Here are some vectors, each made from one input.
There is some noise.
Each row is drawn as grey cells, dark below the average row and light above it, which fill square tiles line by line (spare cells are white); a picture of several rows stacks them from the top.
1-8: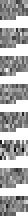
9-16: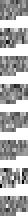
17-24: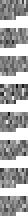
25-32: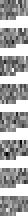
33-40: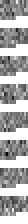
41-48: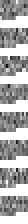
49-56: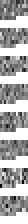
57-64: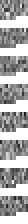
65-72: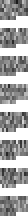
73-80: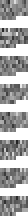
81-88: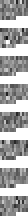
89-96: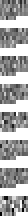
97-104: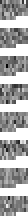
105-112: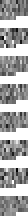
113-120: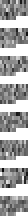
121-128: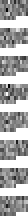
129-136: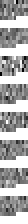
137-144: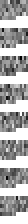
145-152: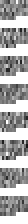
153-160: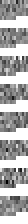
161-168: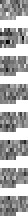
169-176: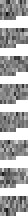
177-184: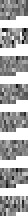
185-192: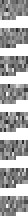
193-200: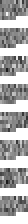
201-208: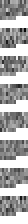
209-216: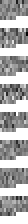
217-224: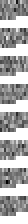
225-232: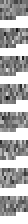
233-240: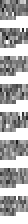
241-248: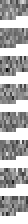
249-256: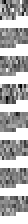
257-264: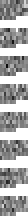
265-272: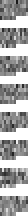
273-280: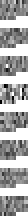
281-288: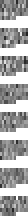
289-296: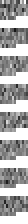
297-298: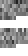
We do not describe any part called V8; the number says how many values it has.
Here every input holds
a list of up to two items, each one of 6 labels and a value of V8.
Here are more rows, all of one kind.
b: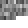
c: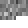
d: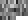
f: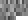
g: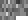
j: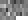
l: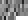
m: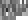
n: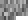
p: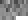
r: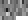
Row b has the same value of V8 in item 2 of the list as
d and f.
